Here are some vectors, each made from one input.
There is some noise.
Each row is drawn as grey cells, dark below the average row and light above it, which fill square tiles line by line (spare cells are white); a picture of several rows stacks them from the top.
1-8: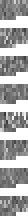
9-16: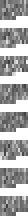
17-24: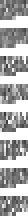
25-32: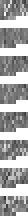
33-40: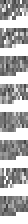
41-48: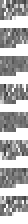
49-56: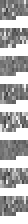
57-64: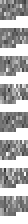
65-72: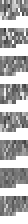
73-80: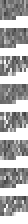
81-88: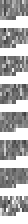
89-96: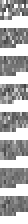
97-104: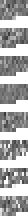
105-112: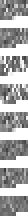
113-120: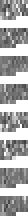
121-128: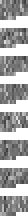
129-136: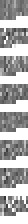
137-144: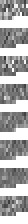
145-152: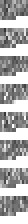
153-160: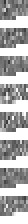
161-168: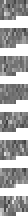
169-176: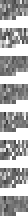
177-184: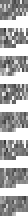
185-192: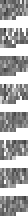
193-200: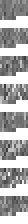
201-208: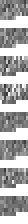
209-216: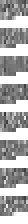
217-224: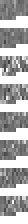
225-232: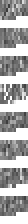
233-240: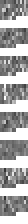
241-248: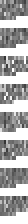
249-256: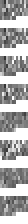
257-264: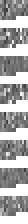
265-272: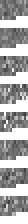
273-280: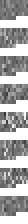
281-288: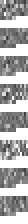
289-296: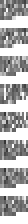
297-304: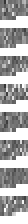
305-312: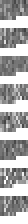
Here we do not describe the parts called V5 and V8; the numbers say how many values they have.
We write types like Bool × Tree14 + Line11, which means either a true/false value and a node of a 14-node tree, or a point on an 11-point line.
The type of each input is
Bool × Line4 × (Tree9 + V5) + V8.
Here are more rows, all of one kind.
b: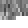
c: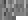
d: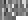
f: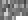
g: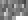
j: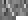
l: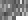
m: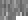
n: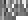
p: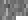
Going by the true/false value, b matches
c, g, j and m.
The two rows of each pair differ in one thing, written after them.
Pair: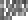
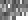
the place on the 4-point line
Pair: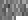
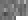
the place on the 4-point line
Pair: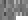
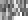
the place on the 4-point line
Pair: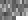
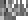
the place on the 4-point line
